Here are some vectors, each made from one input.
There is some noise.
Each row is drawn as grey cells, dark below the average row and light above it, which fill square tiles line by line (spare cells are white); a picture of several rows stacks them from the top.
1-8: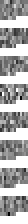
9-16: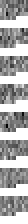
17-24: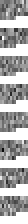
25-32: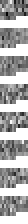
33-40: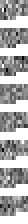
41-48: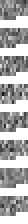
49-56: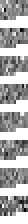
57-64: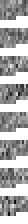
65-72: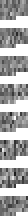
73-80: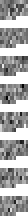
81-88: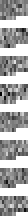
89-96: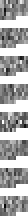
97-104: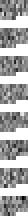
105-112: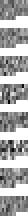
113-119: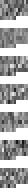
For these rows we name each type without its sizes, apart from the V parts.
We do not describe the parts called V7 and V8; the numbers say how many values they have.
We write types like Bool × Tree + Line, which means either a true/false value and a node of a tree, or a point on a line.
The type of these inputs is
Line × (Line + V8) + V7.
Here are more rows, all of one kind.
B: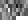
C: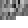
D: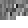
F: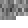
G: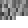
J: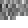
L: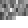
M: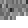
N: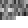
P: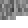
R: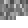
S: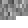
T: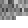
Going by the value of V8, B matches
D, F, J and T.
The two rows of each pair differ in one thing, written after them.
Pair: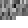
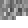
the place on the line
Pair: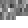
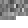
the value of V8
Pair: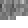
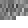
the place on the line
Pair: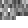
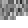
the place on the line
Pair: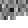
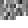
the value of V8
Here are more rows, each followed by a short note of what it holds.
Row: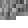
a point on a line and a value of V8
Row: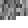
a point on each of two lines
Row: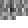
a point on a line and a value of V8
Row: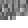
a point on a line and a value of V8
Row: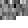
a point on a line and a value of V8
